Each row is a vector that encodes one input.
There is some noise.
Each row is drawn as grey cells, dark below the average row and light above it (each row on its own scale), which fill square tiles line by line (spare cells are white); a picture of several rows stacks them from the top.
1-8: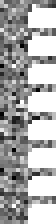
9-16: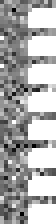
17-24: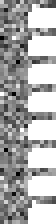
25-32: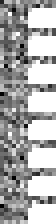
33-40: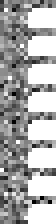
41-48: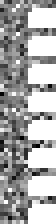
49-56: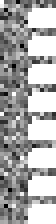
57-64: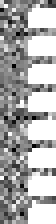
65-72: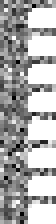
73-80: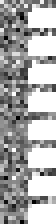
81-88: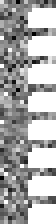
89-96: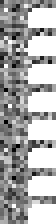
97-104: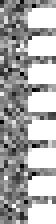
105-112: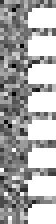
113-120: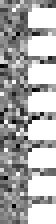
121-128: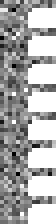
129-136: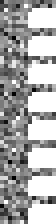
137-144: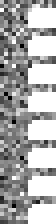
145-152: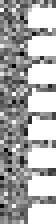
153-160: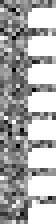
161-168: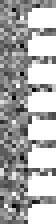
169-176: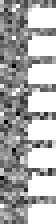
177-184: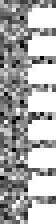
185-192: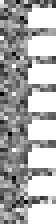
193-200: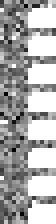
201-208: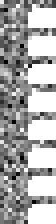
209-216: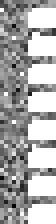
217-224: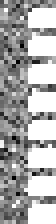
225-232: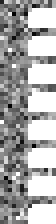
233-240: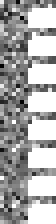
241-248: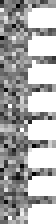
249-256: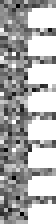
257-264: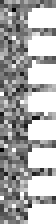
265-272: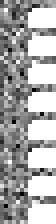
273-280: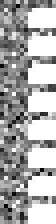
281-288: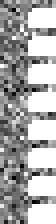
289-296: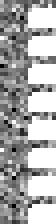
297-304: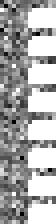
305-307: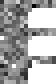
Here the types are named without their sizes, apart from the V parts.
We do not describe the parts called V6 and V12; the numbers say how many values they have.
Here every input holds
a label and a true/false value, together with either a label and a value of V12, or a value of V6.
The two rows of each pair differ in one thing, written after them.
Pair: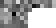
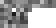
the true/false value
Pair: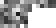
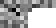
the true/false value
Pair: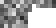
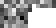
the value of V12
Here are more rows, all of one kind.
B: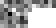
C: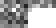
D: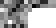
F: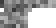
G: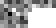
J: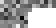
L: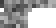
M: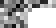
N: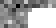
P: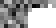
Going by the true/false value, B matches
C, G and J.
